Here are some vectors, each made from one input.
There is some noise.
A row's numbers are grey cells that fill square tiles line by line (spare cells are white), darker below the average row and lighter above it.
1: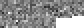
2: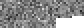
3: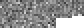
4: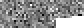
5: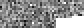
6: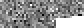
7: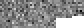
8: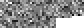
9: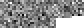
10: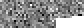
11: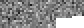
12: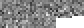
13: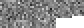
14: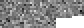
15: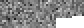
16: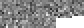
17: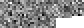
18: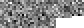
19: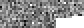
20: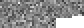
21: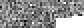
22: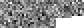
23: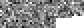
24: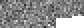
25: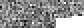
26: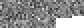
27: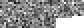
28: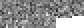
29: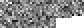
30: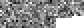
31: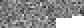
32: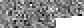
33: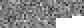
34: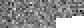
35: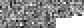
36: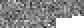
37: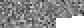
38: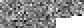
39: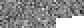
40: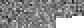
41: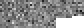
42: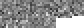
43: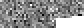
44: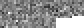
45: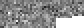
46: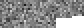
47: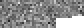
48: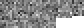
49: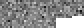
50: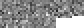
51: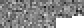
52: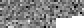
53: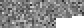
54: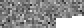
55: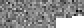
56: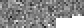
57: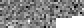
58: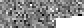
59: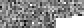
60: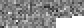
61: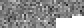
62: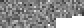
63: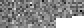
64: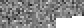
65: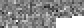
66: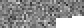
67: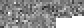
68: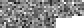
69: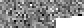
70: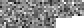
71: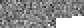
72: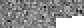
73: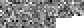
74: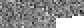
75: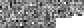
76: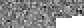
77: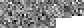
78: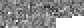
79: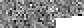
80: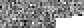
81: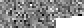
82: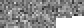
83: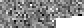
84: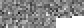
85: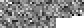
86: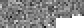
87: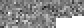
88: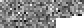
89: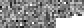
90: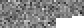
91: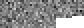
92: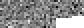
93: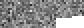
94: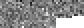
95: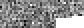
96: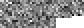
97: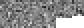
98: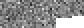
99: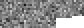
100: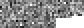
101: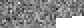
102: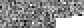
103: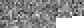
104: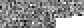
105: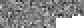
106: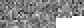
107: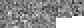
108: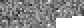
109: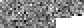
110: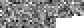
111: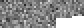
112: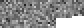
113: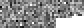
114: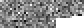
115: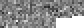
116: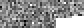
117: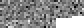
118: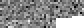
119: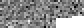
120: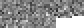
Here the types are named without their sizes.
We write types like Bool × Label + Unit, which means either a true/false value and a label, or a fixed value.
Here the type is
Bool × Bool × Bool + List(Line).
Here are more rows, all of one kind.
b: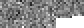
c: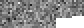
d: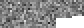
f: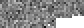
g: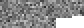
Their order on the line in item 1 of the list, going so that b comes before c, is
b, f, g, d, c.
